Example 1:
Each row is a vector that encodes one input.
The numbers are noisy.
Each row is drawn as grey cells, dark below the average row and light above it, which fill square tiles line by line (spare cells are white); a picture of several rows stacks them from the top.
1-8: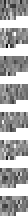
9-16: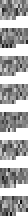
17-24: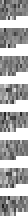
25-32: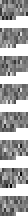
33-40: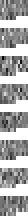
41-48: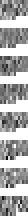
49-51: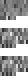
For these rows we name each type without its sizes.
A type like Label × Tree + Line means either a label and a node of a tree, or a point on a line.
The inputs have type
Line × Line.
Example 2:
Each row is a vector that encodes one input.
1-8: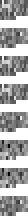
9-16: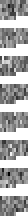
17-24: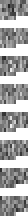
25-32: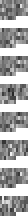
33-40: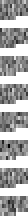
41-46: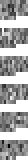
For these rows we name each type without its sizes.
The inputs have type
Line.
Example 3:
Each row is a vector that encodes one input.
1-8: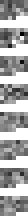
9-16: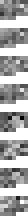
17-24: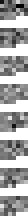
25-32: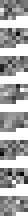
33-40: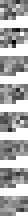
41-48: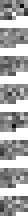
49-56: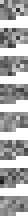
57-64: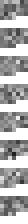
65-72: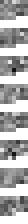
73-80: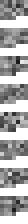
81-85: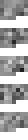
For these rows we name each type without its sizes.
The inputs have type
Label.
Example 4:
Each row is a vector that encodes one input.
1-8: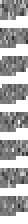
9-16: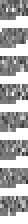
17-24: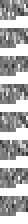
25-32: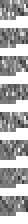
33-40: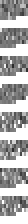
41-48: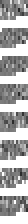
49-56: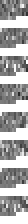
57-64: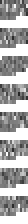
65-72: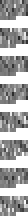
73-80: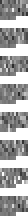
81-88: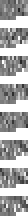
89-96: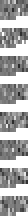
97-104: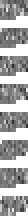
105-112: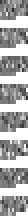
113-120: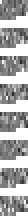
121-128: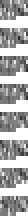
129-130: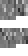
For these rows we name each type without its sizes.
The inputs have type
Bool × Bool × Bool.
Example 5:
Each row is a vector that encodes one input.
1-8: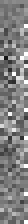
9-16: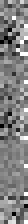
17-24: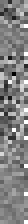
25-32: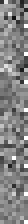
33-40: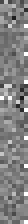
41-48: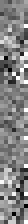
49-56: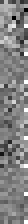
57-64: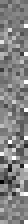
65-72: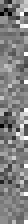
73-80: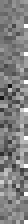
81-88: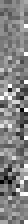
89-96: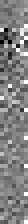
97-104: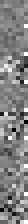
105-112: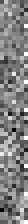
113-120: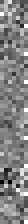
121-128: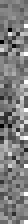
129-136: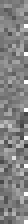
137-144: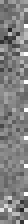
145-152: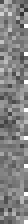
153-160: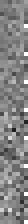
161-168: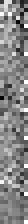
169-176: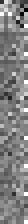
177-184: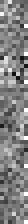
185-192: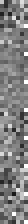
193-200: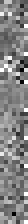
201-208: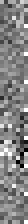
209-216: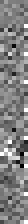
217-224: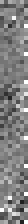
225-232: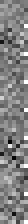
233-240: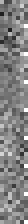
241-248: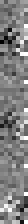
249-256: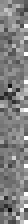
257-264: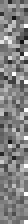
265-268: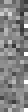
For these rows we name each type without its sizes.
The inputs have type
Bool × Bool × Bool × Bool.
